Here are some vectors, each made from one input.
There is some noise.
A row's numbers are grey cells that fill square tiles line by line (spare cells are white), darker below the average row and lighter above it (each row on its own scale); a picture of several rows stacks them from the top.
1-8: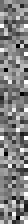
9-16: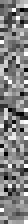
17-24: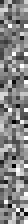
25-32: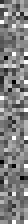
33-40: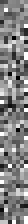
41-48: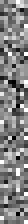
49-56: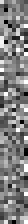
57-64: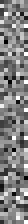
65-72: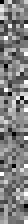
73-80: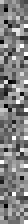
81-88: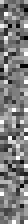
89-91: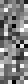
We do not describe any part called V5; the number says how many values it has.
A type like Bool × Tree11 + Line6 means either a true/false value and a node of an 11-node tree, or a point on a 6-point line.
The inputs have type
(Bool × Bool × Bool + Unit) × V5 + Line6.
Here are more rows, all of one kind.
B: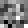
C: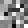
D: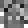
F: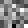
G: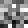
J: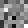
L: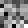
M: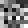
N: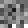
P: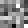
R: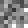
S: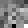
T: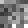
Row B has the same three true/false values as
F, P and S.
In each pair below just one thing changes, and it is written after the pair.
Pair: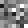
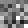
one of the three true/false values
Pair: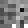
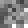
one of the three true/false values
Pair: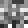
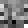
one of the three true/false values
